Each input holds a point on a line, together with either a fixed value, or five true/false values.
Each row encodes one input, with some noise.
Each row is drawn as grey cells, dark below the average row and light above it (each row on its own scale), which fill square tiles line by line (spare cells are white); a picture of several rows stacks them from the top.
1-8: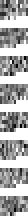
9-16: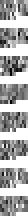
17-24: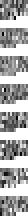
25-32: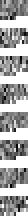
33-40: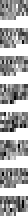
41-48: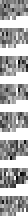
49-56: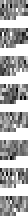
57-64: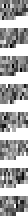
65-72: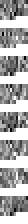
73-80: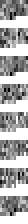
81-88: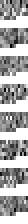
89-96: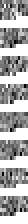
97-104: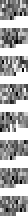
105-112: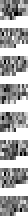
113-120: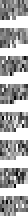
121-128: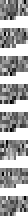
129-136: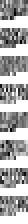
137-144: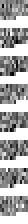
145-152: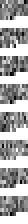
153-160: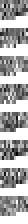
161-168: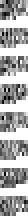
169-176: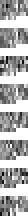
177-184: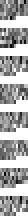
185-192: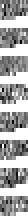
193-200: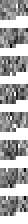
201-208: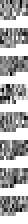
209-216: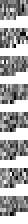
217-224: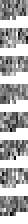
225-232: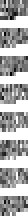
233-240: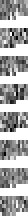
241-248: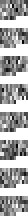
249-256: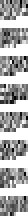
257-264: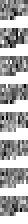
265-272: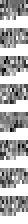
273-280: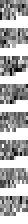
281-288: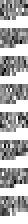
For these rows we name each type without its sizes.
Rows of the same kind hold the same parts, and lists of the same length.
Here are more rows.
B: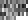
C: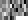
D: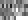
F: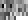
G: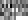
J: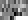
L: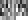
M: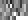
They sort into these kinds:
B, D, F, G, J, L
C, M

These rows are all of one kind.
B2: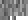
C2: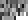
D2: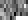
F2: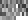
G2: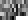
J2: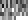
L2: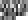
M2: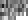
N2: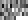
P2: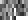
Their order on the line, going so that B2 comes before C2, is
D2, G2, L2, P2, B2, C2, M2, F2, J2, N2.
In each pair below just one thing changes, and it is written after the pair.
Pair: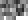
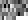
one of the five true/false values
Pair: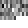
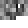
the place on the line
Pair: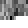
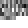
the place on the line
